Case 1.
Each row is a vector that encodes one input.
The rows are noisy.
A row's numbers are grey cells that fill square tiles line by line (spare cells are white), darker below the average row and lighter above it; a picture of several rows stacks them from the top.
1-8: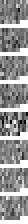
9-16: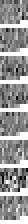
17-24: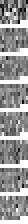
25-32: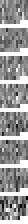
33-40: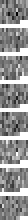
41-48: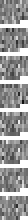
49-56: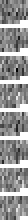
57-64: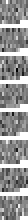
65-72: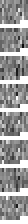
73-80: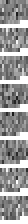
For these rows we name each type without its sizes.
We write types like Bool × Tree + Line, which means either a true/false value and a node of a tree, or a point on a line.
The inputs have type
List(Line).
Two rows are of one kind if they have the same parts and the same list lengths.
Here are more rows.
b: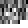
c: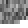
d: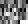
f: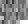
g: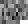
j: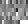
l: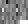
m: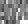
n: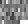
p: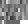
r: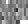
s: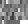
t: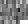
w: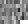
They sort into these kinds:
b, d
c, f, g, l, t, w
j, m, n, p, r, s

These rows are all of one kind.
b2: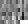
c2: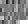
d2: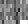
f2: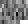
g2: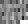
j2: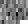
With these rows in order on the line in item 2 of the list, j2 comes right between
c2 and d2.
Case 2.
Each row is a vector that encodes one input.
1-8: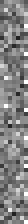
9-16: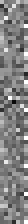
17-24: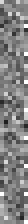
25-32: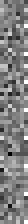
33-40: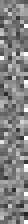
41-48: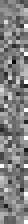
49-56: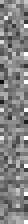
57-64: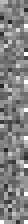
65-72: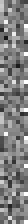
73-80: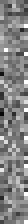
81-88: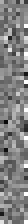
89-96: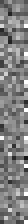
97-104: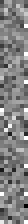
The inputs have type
Circle8 + Circle11 + Unit.
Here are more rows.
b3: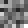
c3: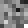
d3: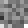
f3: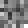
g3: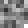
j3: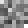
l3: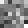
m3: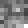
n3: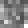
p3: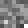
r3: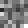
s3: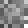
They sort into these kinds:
b3, f3, r3
c3, d3, m3, n3, p3
g3, j3, l3, s3

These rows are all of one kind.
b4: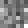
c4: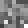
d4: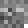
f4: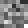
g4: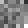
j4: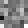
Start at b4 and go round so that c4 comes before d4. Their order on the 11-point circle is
b4, f4, c4, d4, j4, g4.
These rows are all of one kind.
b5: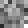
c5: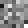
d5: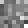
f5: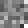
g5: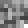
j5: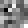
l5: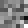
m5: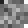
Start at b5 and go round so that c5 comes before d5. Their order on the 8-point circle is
b5, m5, j5, g5, l5, f5, c5, d5.
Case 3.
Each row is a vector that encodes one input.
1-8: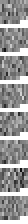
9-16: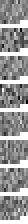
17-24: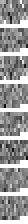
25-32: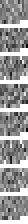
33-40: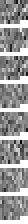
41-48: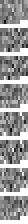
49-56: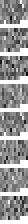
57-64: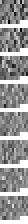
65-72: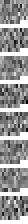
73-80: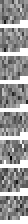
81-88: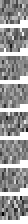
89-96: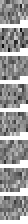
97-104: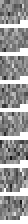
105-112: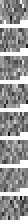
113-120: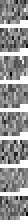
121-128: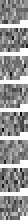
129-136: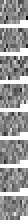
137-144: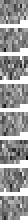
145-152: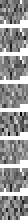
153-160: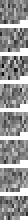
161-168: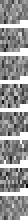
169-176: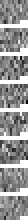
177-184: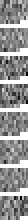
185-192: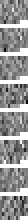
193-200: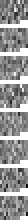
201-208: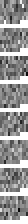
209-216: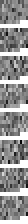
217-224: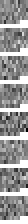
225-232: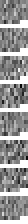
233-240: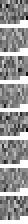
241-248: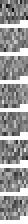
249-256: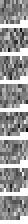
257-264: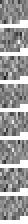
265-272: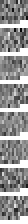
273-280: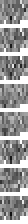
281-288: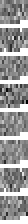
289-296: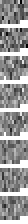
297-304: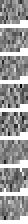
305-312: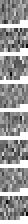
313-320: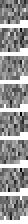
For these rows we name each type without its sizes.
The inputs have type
Bool × Line × Line.
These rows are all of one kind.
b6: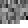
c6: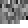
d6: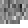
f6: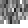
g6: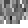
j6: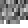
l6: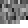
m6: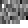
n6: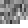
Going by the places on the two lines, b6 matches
c6 and l6.
